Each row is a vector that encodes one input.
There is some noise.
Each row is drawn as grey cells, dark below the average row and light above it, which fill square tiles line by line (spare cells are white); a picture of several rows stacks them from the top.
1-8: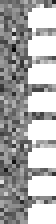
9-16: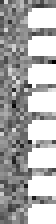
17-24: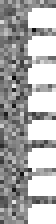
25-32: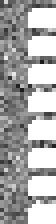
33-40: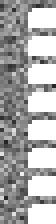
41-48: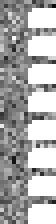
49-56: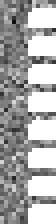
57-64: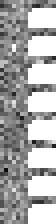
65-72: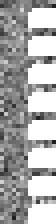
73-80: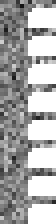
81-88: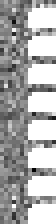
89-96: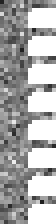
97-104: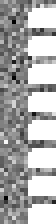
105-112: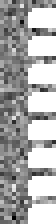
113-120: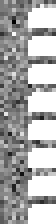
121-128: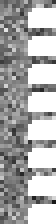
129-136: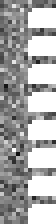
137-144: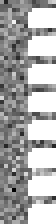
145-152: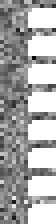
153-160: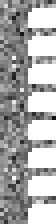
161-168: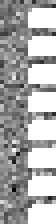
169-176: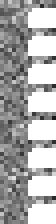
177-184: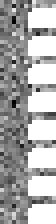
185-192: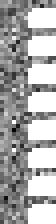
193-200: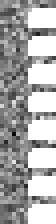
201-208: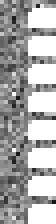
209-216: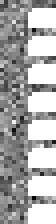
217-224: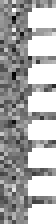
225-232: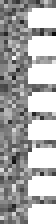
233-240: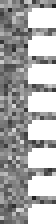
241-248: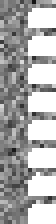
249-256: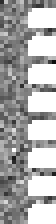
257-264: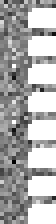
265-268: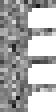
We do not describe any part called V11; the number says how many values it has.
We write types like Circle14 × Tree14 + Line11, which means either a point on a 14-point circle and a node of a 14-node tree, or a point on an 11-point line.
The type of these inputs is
Label9 × (Tree7 + Unit) + (Line6 + V11) × Tree9.
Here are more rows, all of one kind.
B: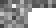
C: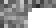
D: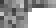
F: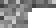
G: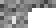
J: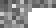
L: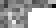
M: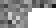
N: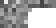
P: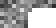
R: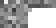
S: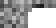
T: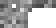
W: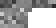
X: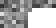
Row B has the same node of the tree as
D, J, N and R.
